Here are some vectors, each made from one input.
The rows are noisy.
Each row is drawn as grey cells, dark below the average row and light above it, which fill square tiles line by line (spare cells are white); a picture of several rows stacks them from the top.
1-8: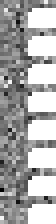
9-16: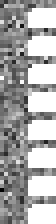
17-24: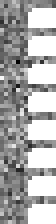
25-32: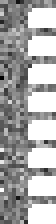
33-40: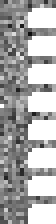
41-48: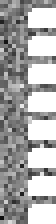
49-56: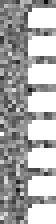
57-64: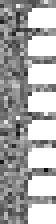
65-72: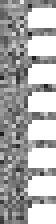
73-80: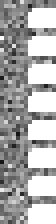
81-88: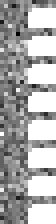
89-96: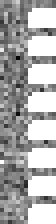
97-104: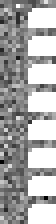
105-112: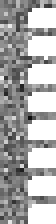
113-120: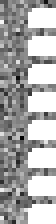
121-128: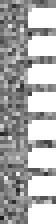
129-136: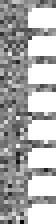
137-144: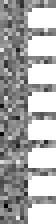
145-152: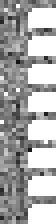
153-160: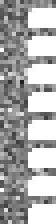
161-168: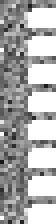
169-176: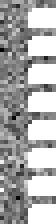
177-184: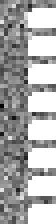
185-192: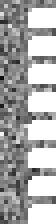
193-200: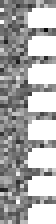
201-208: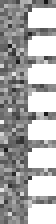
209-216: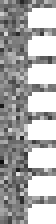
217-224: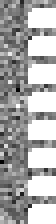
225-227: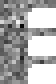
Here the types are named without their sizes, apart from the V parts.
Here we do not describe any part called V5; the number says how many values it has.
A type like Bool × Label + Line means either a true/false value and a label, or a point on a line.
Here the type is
Bool × Label × (List(V5) + Tree).
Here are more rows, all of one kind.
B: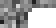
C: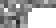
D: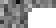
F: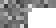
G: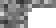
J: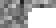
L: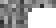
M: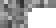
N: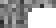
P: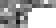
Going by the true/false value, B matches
D, L and N.
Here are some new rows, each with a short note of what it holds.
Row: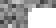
a label and a true/false value, together with the empty list
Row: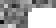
a label and a true/false value, together with the empty list
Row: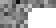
a label and a true/false value, together with a list of one item
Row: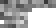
a label, a node of a tree and a true/false value
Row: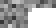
a label and a true/false value, together with the empty list
